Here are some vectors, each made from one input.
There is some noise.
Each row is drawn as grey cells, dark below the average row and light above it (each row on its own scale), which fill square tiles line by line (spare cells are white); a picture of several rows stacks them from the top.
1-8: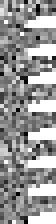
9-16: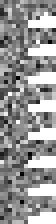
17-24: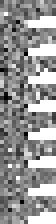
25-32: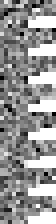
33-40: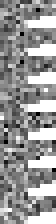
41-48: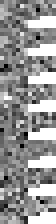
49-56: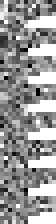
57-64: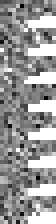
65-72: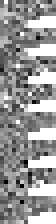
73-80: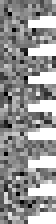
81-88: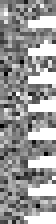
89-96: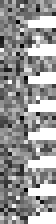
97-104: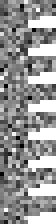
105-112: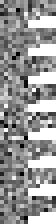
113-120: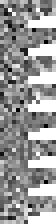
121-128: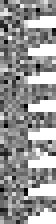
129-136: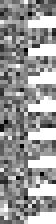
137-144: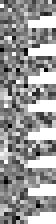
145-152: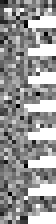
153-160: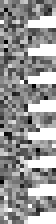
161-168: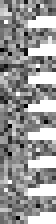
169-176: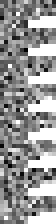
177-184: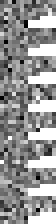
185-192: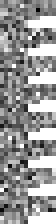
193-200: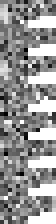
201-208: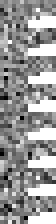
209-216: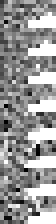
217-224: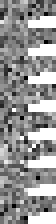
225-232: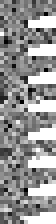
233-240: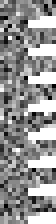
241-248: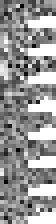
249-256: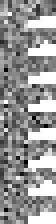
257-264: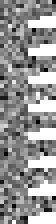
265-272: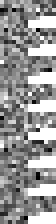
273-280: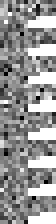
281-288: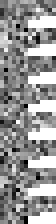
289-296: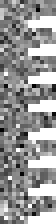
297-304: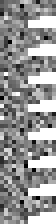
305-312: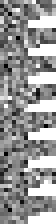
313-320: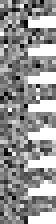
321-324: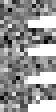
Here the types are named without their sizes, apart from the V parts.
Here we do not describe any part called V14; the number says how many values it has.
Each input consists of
either two labels, or a point on each of two lines, or five true/false values and a value of V14.
